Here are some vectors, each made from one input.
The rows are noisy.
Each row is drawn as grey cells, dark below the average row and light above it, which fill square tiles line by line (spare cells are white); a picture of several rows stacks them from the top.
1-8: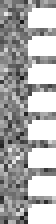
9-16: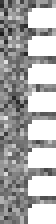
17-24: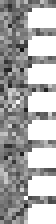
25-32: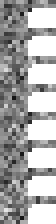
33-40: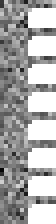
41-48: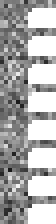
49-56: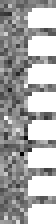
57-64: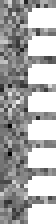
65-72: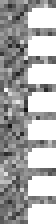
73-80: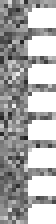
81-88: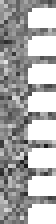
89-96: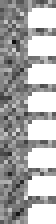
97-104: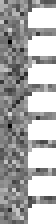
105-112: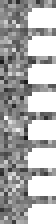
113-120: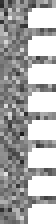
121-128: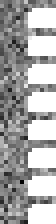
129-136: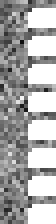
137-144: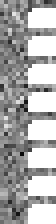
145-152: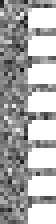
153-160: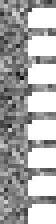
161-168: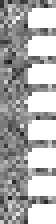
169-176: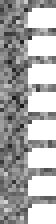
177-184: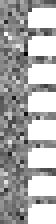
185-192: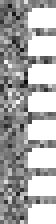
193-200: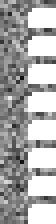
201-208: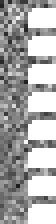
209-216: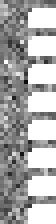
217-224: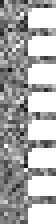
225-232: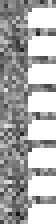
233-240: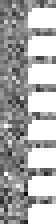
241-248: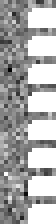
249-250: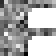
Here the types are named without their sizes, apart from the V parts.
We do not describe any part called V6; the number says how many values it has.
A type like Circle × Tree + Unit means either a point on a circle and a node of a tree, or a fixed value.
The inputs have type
Label × List(Bool × V6).
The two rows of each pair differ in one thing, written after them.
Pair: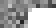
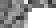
the label
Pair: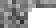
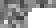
the label
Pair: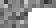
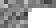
the true/false value in item 2 of the list
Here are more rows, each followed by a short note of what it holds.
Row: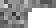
a label, together with a list of two items
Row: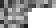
a label, together with the empty list
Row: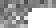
a label, together with a list of one item
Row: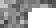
a label, together with a list of two items
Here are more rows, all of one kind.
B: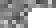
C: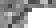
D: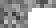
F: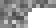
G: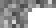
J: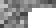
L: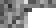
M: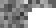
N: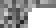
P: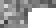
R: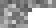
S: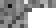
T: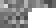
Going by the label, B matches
D, F, G and R.
